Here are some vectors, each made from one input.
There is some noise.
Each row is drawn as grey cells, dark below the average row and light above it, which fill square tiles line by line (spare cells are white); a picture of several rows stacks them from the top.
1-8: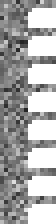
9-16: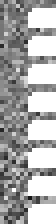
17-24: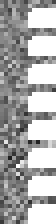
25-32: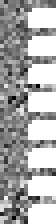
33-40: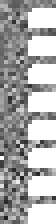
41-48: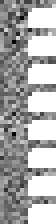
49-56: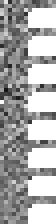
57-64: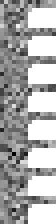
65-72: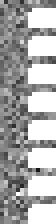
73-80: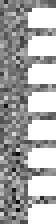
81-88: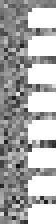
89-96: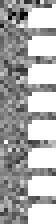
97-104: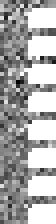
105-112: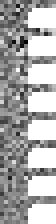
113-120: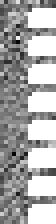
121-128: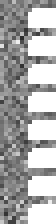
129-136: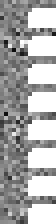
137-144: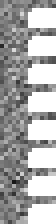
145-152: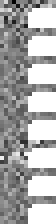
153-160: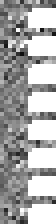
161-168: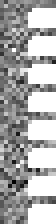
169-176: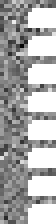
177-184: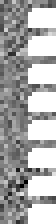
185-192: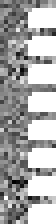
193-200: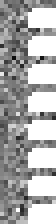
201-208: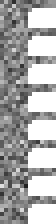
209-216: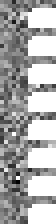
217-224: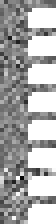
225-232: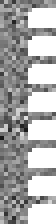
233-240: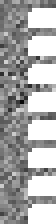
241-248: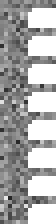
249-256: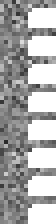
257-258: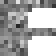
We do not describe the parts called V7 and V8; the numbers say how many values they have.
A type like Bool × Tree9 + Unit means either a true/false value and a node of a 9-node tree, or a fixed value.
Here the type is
(Line9 + V7) × V8 + List2(Circle10).
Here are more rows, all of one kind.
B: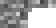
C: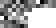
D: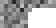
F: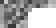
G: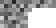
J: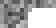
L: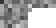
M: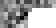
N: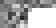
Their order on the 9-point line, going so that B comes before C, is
B, D, M, C, F, G, J, N, L.
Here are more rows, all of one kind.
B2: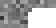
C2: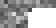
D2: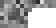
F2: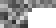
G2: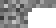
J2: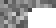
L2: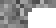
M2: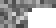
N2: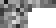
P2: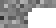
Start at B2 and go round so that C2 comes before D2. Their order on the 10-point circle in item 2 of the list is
B2, L2, J2, C2, G2, F2, N2, M2, P2, D2.
